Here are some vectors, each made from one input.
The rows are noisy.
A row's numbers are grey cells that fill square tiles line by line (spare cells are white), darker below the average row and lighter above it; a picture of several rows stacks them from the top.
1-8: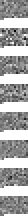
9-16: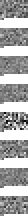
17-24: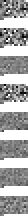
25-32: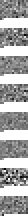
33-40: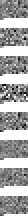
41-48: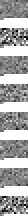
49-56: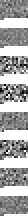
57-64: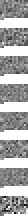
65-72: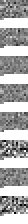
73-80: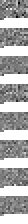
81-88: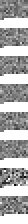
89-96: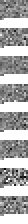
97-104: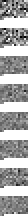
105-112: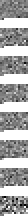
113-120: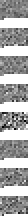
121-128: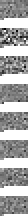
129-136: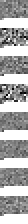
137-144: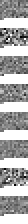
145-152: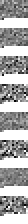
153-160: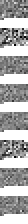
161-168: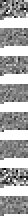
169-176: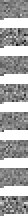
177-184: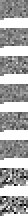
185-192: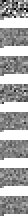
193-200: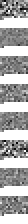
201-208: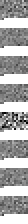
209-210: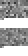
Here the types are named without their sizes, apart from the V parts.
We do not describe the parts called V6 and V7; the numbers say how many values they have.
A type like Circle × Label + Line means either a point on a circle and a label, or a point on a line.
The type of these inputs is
(Bool × Bool × Bool × Bool + V6) × V7 + Line × Line × Line.
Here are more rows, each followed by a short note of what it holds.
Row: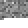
four true/false values and a value of V7
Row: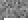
four true/false values and a value of V7
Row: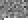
four true/false values and a value of V7
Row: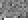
four true/false values and a value of V7
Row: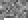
a value of V6 and a value of V7
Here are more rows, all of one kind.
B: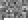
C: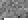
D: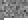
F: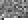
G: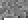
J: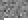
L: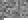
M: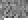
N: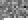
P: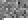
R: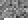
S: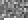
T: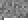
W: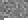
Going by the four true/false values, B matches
L, S and W.
